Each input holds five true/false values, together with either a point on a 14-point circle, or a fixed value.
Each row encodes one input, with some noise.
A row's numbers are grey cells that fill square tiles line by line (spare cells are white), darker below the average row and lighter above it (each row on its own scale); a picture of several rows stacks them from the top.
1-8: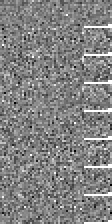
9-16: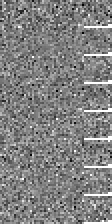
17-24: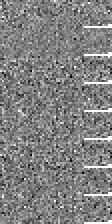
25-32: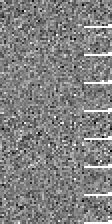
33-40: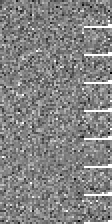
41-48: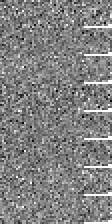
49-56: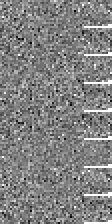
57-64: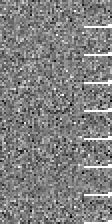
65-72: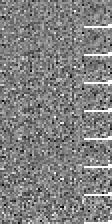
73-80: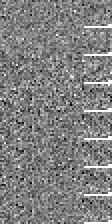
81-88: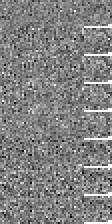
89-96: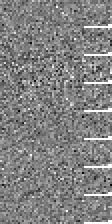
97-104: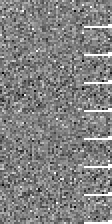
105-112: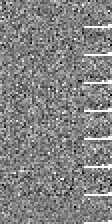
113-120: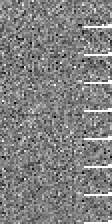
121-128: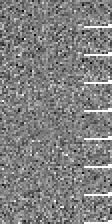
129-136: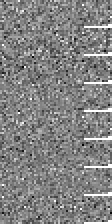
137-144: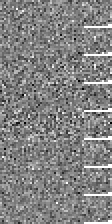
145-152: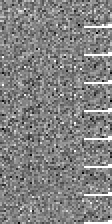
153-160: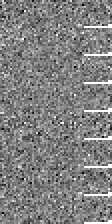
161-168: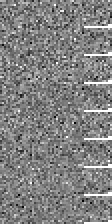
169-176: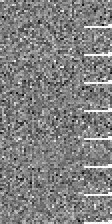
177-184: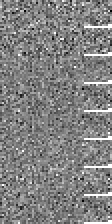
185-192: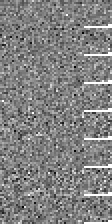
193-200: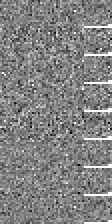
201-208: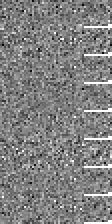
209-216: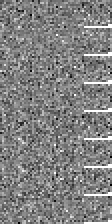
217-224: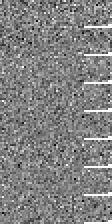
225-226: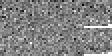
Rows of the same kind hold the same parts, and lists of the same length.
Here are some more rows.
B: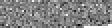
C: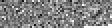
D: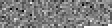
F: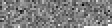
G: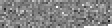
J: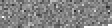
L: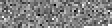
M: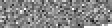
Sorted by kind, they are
B, C, G, J, L, M
D, F

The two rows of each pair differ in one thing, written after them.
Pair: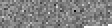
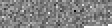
one of the five true/false values
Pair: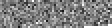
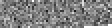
one of the five true/false values
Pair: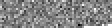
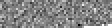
one of the five true/false values
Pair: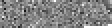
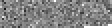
one of the five true/false values
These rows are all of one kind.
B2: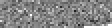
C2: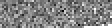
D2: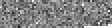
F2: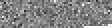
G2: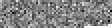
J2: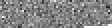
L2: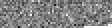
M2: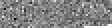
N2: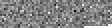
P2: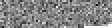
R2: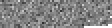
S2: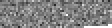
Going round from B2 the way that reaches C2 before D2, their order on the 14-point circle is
B2, C2, L2, S2, R2, N2, J2, F2, M2, D2, G2, P2.
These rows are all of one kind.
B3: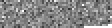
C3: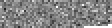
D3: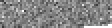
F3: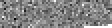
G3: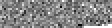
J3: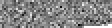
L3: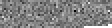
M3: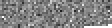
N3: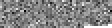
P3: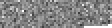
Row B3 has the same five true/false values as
C3 and N3.
